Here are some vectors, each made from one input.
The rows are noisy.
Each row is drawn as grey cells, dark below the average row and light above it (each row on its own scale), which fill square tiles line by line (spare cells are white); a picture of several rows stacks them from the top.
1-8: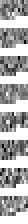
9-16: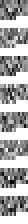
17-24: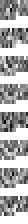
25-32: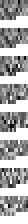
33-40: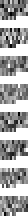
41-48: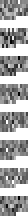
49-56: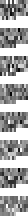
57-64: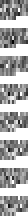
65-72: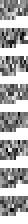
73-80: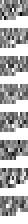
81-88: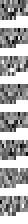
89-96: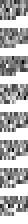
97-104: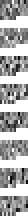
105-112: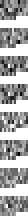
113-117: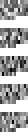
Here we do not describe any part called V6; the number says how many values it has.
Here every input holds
one of 7 labels and a value of V6, together with either a fixed value, or three true/false values.
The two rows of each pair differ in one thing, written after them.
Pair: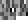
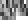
one of the three true/false values
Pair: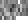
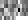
one of the three true/false values
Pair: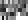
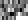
the value of V6
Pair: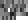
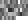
the label
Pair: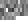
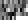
the value of V6
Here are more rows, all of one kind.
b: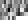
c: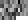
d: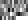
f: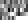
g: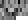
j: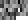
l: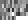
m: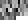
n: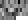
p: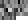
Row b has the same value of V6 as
c, f and m.
